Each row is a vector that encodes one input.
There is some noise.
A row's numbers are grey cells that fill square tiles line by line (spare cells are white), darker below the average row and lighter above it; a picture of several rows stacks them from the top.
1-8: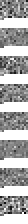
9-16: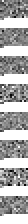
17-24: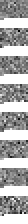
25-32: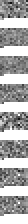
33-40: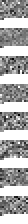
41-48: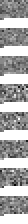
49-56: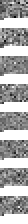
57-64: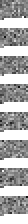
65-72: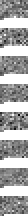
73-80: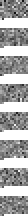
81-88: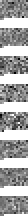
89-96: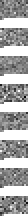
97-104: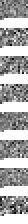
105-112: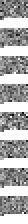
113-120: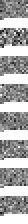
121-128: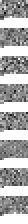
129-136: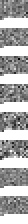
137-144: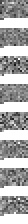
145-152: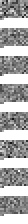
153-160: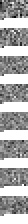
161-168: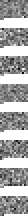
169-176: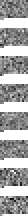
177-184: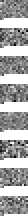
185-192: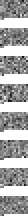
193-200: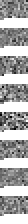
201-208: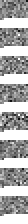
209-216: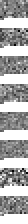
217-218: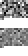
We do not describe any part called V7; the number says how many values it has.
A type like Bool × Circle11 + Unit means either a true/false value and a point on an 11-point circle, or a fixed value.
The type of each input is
Bool × Bool × Bool × List2(V7) + Line8 + Line10.
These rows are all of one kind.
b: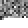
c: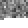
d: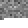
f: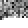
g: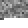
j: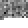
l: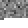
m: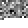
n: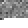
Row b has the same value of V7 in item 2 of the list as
c, j and l.
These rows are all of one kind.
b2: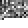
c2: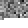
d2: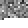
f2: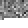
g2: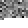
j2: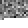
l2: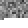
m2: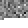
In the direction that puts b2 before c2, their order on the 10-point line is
g2, d2, b2, l2, m2, c2, j2, f2.
